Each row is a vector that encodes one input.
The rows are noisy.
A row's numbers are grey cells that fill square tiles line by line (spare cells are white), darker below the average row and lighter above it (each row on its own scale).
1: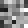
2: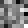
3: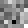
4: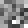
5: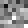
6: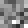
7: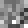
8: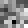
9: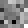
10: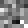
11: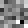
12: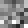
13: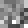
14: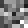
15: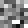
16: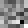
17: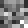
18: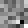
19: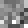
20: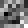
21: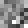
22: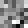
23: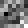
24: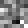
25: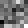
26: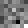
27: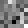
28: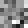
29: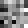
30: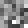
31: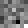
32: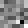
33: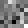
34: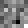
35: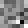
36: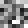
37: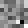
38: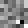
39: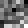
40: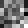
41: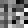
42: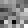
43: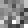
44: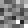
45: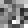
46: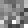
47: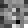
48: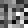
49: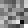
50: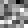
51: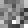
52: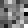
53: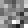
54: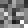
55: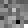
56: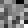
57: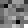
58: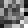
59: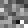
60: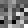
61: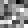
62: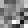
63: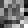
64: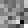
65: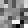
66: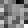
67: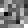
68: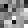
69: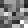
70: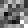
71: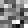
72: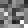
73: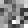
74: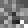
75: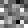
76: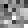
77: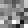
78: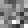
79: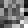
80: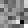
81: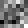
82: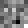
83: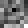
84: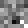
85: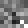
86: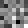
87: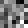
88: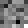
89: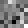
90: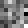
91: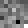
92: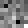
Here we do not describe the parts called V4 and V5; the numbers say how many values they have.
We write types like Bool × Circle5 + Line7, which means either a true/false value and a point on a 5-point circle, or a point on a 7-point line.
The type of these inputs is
Bool × Line3 × Line3 + V4 × V5.
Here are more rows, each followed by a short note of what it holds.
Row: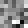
a point on each of two 3-point lines and a true/false value
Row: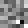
a point on each of two 3-point lines and a true/false value
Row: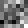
a value of V4 and a value of V5
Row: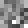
a point on each of two 3-point lines and a true/false value
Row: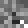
a value of V4 and a value of V5
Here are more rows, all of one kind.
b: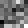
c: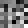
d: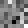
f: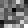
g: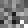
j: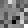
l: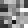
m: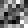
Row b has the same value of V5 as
f and m.
